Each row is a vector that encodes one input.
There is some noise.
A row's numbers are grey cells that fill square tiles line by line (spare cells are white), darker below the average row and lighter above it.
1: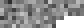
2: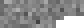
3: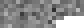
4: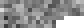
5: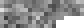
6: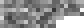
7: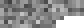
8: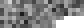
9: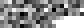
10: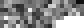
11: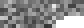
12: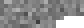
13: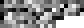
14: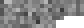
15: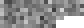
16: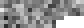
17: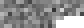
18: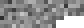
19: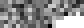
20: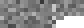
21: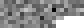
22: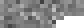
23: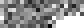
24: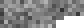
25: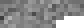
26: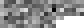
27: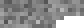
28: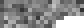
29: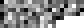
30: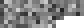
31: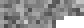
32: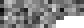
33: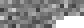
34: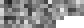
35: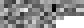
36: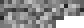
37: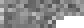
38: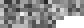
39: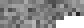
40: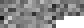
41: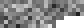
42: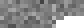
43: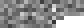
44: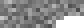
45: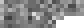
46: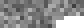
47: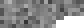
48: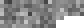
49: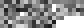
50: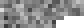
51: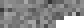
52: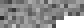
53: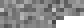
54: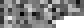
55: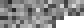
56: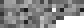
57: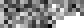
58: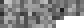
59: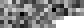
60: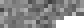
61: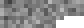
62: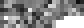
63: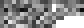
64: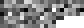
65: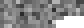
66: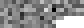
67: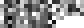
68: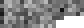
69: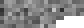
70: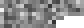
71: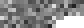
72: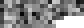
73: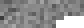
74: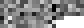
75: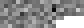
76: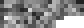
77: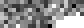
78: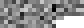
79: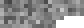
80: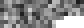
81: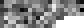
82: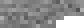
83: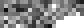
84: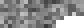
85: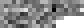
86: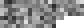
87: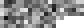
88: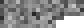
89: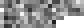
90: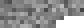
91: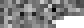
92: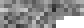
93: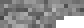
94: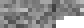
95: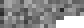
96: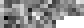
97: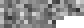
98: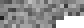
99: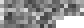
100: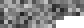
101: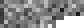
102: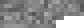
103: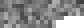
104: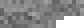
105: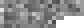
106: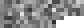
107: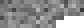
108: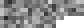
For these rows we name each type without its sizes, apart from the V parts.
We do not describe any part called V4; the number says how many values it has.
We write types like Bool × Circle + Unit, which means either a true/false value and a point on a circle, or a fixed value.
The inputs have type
Bool × Bool × Bool + List(Line × V4).
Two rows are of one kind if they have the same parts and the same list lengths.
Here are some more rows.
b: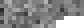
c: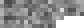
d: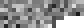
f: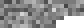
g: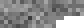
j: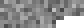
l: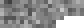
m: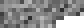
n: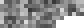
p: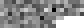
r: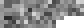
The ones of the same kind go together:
b, d, g, j, m, r
c, l
f, p
n

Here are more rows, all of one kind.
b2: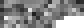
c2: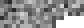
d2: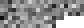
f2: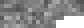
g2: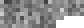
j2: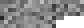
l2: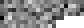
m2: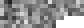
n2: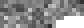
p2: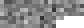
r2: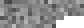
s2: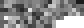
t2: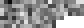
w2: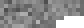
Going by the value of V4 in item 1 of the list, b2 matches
c2, d2, m2 and n2.
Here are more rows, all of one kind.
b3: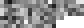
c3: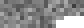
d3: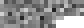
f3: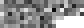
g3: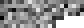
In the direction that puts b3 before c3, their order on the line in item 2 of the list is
b3, d3, c3, f3, g3.
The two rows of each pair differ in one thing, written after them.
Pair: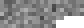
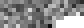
the place on the line in item 1 of the list
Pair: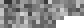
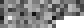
the value of V4 in item 2 of the list
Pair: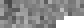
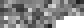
the value of V4 in item 1 of the list
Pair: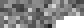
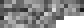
the value of V4 in item 1 of the list
